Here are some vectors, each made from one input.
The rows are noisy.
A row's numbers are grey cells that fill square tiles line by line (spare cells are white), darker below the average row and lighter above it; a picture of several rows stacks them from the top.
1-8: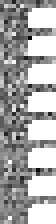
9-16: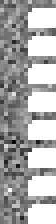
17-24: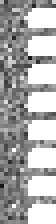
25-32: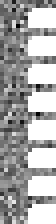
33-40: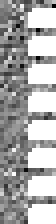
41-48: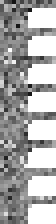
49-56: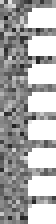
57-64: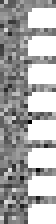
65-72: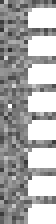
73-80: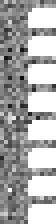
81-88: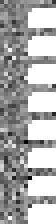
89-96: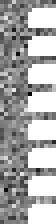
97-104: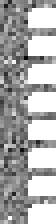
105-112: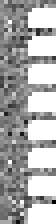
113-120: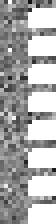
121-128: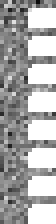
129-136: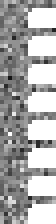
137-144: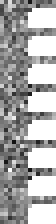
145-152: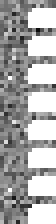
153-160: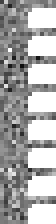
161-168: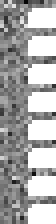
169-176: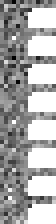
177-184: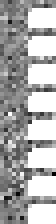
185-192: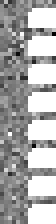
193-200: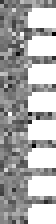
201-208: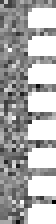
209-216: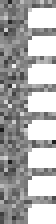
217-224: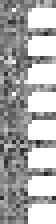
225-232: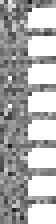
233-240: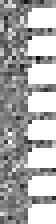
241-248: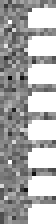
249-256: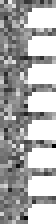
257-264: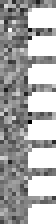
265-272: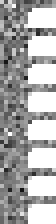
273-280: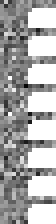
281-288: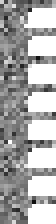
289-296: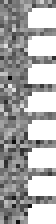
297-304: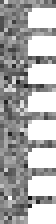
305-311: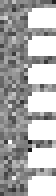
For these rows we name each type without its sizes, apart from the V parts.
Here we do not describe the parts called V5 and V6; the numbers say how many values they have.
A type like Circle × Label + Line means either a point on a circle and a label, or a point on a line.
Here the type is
Bool × Bool × Bool × Bool × Bool × V5 × V6 + List(Line).
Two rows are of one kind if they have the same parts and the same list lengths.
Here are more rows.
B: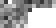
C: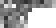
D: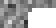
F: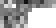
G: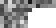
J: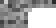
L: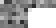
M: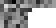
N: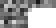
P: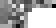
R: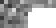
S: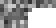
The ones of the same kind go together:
B
C, F, M
D, J, L, R
G, N, S
P

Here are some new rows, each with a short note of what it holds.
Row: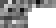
a list of one item
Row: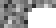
five true/false values, a value of V5 and a value of V6
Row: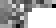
the empty list
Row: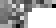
the empty list
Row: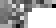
the empty list
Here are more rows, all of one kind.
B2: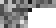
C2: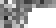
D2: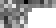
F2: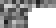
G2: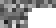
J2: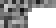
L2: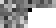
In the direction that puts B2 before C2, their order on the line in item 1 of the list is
J2, F2, G2, B2, L2, C2, D2.
